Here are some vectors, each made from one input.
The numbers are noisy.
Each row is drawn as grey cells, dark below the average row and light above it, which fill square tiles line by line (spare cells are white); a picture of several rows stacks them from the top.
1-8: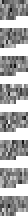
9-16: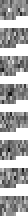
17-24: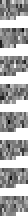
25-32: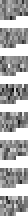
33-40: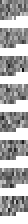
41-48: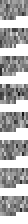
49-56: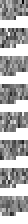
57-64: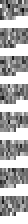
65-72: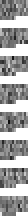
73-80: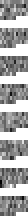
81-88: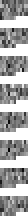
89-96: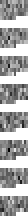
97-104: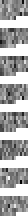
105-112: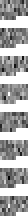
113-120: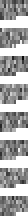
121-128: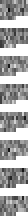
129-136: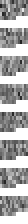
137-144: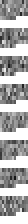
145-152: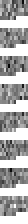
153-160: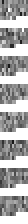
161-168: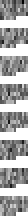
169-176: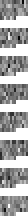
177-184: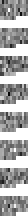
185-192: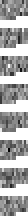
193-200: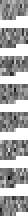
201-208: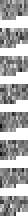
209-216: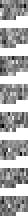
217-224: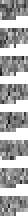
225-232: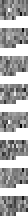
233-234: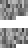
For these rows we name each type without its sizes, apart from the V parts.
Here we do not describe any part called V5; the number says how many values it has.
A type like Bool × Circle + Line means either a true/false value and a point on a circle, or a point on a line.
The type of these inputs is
(Bool × Label + Tree) × (Line + V5).
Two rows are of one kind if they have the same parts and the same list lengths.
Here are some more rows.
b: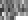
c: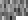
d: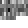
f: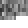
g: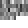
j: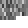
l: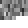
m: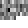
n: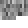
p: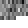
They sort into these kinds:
b, f, l
c
d, g, j, m, n
p

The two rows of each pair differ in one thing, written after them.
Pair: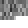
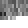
the place on the line
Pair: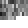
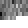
the label
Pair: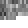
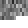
the place on the line
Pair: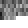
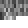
the label
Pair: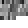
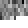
the place on the line
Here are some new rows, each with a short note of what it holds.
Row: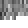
a label, a point on a line and a true/false value
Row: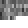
a label, a point on a line and a true/false value
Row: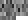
a node of a tree and a value of V5
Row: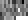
a label, a point on a line and a true/false value
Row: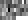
a point on a line and a node of a tree
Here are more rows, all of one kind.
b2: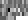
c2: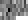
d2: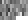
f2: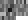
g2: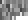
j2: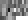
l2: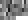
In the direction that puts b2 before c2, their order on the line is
d2, g2, b2, j2, l2, c2, f2.
